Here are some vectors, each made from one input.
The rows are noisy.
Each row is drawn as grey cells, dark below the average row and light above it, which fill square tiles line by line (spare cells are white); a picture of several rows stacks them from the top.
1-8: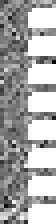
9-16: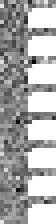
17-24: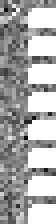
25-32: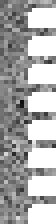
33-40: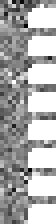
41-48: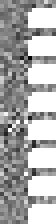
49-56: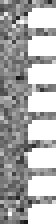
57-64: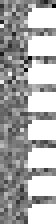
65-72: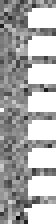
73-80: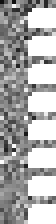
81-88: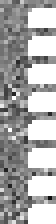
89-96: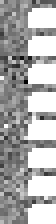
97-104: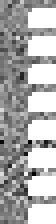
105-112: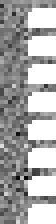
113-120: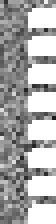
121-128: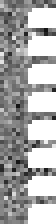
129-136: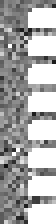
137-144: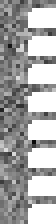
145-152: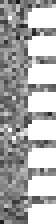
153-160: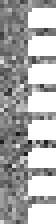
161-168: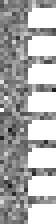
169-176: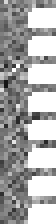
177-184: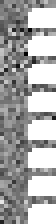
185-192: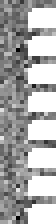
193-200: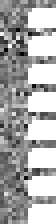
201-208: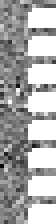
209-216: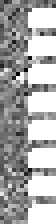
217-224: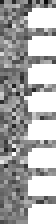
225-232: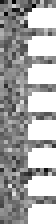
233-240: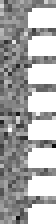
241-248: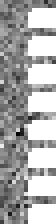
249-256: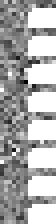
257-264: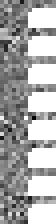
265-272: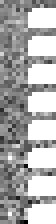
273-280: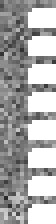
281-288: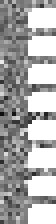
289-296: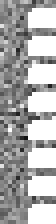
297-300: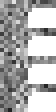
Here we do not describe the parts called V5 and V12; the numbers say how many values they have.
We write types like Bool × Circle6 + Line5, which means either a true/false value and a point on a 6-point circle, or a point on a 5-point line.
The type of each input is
Bool × (Tree20 + V12) + V5.
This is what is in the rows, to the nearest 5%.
About 85% of them hold a true/false value, together with either a node of a 20-node tree, or a value of V12. The rest hold a value of V5.
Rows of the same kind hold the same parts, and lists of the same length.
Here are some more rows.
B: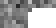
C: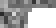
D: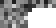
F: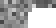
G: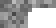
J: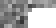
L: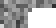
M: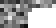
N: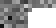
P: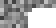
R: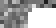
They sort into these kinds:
B, F, G, J, L, N, R
C, P
D, M

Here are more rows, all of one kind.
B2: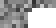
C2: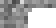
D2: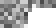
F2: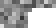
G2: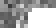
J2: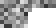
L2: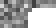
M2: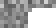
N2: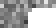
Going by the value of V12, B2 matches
M2 and N2.
